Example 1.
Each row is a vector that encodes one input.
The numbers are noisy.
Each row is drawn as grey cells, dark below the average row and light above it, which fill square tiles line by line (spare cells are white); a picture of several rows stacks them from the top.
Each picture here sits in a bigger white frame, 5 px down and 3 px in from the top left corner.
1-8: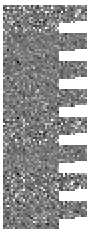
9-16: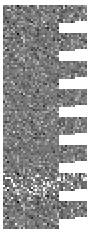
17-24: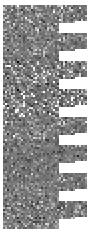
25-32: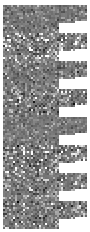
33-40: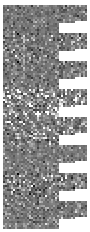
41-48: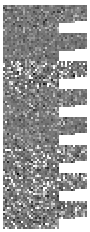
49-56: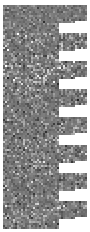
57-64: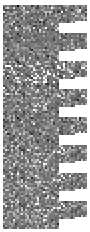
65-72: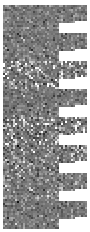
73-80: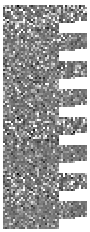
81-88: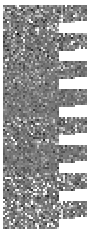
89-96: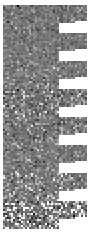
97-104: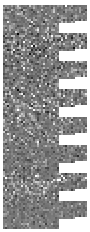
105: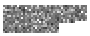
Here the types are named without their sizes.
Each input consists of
a list of points on a line.
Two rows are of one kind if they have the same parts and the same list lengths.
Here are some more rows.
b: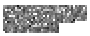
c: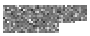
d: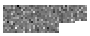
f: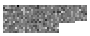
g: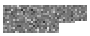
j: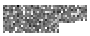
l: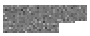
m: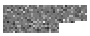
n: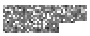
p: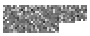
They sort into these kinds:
b
c, d, f, g, l, n
j, m, p

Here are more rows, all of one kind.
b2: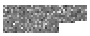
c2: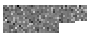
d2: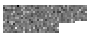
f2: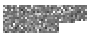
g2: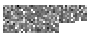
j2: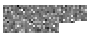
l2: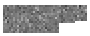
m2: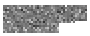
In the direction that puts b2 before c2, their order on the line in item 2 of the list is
g2, f2, l2, j2, d2, m2, b2, c2.
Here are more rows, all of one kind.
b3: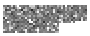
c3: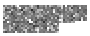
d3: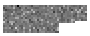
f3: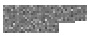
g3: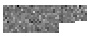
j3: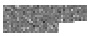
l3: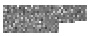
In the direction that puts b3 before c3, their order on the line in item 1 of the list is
g3, d3, b3, f3, c3, j3, l3.
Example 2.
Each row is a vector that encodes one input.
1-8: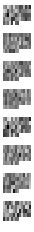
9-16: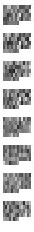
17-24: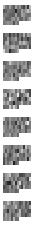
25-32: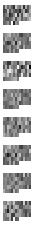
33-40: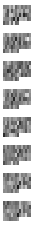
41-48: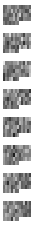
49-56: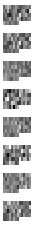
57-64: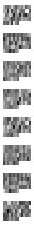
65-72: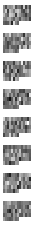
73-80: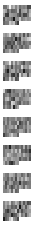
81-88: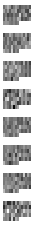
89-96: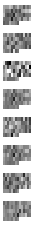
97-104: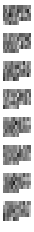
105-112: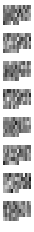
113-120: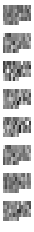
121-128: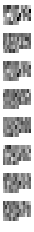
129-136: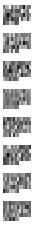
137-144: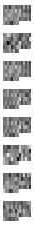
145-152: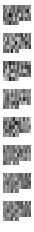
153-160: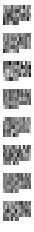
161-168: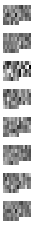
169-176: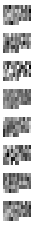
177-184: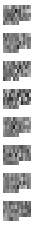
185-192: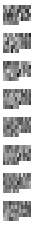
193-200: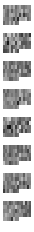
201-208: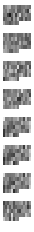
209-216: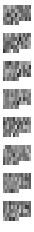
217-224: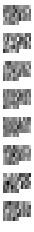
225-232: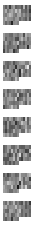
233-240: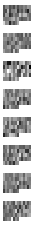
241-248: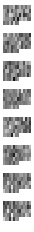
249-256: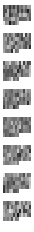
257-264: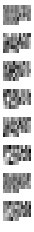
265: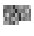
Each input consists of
either a point on a 6-point circle, or a node of a 10-node tree.
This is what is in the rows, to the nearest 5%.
About 40% of them hold a point on a 6-point circle. The rest hold a node of a 10-node tree.
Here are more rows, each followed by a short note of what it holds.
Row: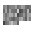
a node of a 10-node tree
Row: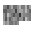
a node of a 10-node tree
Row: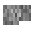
a point on a 6-point circle
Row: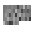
a point on a 6-point circle
